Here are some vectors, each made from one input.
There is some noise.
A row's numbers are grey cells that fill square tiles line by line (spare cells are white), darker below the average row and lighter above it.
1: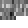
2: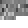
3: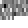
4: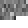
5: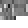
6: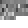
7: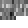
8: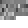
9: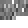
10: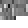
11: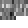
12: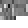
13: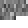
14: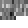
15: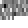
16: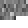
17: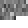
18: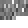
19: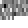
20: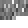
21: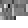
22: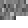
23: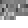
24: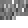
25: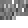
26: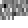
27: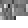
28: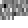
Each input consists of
one of 6 labels.
